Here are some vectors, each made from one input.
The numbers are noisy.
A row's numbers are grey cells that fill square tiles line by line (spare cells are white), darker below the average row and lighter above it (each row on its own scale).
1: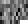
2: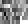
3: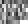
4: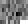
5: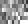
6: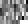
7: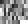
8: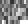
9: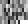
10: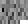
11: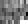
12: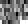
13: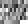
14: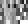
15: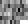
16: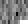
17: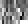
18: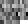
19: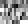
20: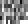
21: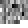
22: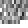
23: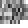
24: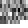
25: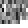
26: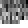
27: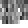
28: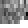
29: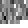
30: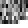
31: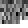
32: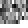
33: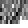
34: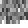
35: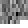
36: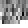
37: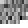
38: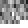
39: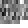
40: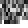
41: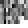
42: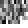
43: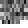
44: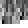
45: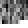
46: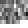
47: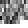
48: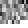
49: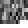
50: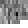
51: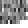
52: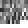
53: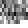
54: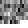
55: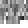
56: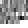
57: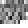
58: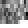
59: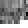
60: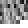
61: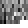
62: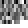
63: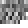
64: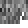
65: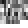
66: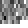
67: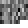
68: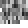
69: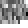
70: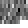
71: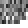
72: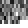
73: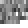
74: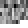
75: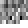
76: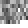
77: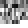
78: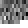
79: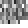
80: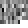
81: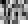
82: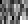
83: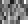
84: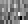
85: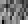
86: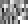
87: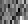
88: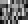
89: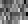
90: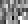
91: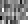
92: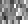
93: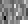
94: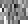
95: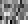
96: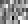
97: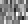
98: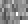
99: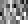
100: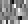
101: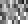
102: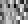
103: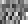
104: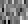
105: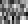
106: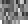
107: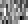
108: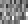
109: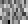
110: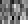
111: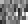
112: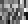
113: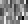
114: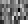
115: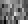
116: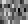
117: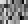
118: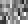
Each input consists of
one of 9 labels, together with either one of 9 labels, or a point on a 10-point line.
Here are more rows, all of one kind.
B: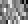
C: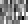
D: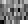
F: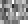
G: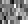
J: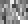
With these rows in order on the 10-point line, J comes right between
C and F.
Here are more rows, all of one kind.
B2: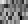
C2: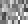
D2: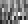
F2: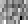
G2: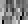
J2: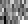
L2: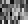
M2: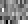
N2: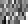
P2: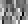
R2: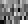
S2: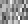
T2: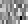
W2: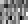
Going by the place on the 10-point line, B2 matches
G2, J2, M2 and R2.
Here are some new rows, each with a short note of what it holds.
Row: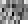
one of 9 labels and a point on a 10-point line
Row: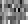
one of 9 labels and a point on a 10-point line
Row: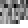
one of 9 labels and a point on a 10-point line
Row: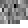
two labels (each one of 9)
